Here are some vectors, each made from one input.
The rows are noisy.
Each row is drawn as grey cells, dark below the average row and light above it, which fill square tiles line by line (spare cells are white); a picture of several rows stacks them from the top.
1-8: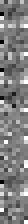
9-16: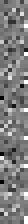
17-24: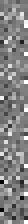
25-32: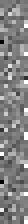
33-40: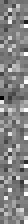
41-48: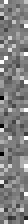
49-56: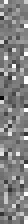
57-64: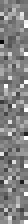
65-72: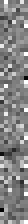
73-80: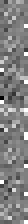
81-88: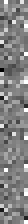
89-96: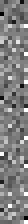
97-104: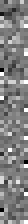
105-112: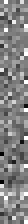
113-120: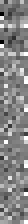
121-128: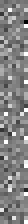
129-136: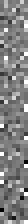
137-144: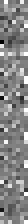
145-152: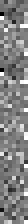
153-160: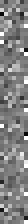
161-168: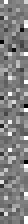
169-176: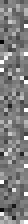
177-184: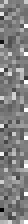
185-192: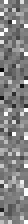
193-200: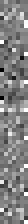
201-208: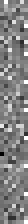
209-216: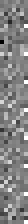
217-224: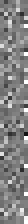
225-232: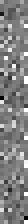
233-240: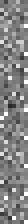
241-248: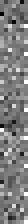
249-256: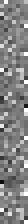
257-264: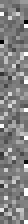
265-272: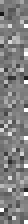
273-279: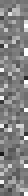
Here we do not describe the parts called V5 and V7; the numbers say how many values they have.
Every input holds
either one of 10 labels and a point on a 4-point line, or a true/false value and a value of V7, or two values of V5.
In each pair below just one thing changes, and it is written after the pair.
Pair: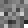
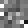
the label
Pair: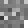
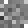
the place on the 4-point line
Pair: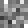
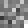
the place on the 4-point line
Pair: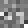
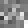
the place on the 4-point line
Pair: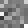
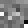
the label
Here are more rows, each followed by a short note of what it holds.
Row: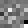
two values of V5
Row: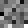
a true/false value and a value of V7
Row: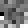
a true/false value and a value of V7
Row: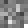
two values of V5
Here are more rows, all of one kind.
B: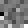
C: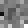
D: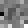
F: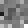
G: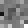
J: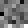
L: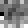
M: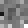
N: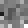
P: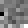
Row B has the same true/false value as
J and P.
